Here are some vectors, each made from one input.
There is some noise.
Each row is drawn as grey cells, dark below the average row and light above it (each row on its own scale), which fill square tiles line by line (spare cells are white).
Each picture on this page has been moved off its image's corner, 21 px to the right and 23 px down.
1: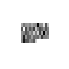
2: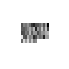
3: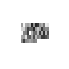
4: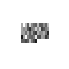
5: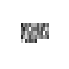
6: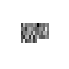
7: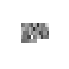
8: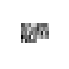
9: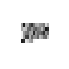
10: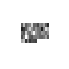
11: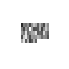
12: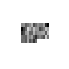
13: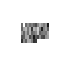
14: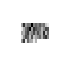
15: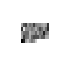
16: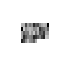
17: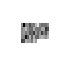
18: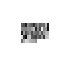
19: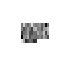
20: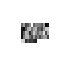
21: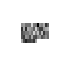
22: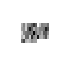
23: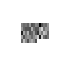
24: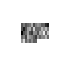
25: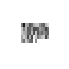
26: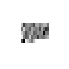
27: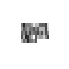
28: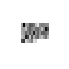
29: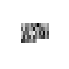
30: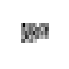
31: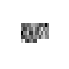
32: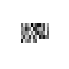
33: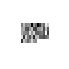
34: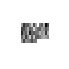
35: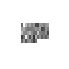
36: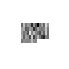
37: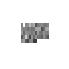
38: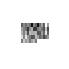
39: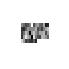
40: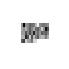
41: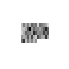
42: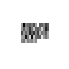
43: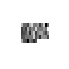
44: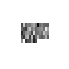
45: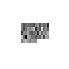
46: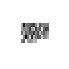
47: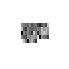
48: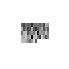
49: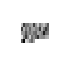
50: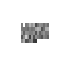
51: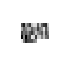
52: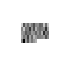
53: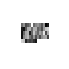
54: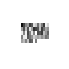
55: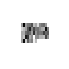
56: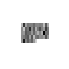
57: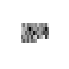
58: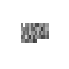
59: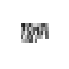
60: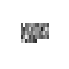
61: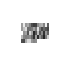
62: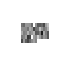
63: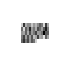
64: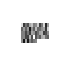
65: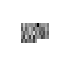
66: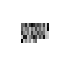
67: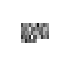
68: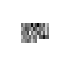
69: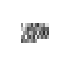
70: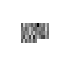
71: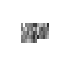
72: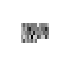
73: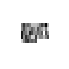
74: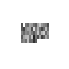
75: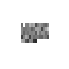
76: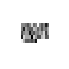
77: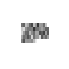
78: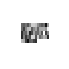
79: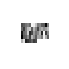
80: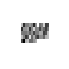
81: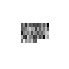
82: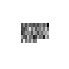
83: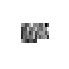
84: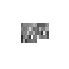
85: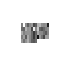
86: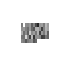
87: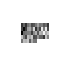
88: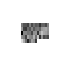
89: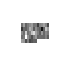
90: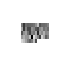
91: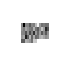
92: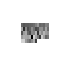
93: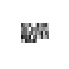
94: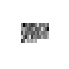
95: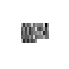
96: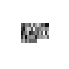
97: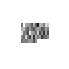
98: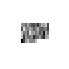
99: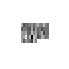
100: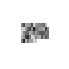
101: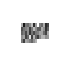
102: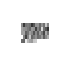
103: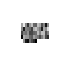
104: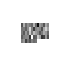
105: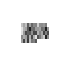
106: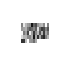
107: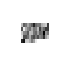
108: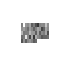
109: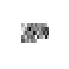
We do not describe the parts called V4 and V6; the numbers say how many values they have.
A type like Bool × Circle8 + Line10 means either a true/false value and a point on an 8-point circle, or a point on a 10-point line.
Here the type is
(Bool × V6 + List2(Line5)) × V4.
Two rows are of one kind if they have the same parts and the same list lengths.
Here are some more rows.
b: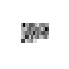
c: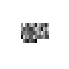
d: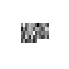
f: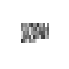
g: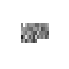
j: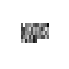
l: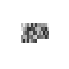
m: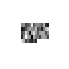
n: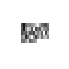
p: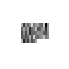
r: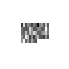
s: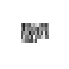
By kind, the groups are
b, f, j, n
c, d, l
g, p
m, r, s

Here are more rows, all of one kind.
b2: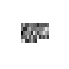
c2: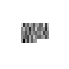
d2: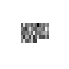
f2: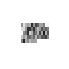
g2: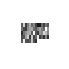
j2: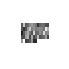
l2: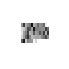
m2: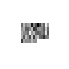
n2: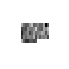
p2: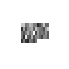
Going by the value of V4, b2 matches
d2, g2, j2 and m2.
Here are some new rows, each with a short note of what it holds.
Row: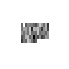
a true/false value, a value of V4 and a value of V6
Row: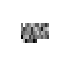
a value of V4, together with a list of one item
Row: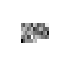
a value of V4, together with a list of two items
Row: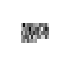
a value of V4, together with a list of one item
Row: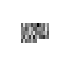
a value of V4, together with a list of two items
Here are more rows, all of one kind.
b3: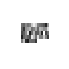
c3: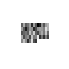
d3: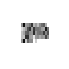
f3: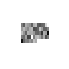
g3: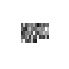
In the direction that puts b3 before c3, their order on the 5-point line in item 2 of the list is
f3, b3, c3, g3, d3.
